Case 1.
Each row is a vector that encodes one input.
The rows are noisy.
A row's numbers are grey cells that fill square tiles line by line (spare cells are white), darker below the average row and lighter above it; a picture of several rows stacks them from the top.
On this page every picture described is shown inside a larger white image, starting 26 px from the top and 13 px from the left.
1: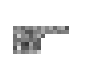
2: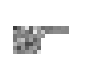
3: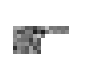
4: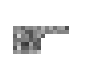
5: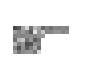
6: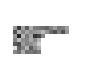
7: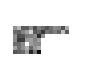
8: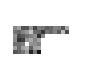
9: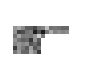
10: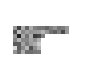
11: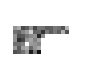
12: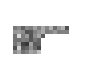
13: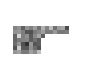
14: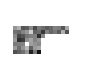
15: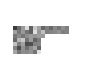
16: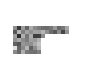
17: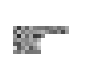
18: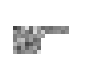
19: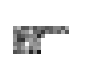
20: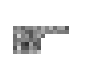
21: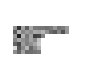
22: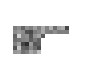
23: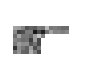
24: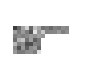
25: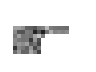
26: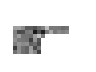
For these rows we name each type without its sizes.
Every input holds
a point on a circle.
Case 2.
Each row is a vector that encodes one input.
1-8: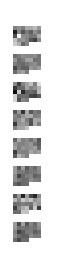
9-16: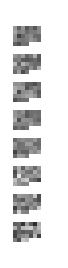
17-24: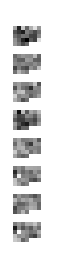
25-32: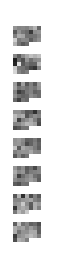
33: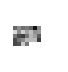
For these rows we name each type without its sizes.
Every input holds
a point on a line.
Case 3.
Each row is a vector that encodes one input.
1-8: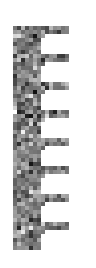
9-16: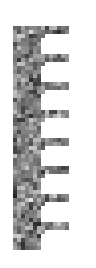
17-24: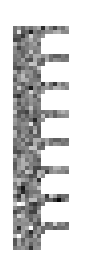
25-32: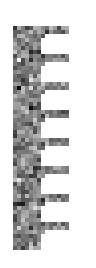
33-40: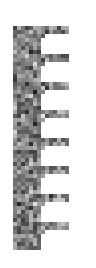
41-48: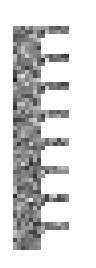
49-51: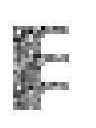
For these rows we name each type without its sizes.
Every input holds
three true/false values.
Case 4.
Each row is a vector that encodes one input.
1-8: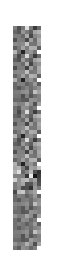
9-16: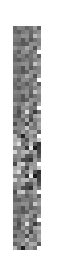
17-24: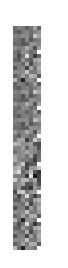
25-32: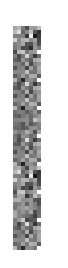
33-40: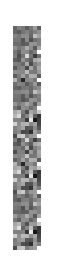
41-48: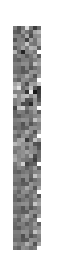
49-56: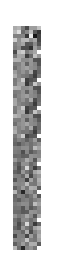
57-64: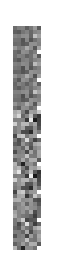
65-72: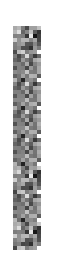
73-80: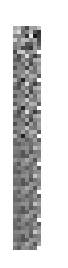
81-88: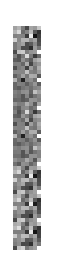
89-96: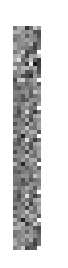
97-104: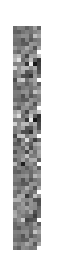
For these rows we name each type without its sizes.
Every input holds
a point on a line.
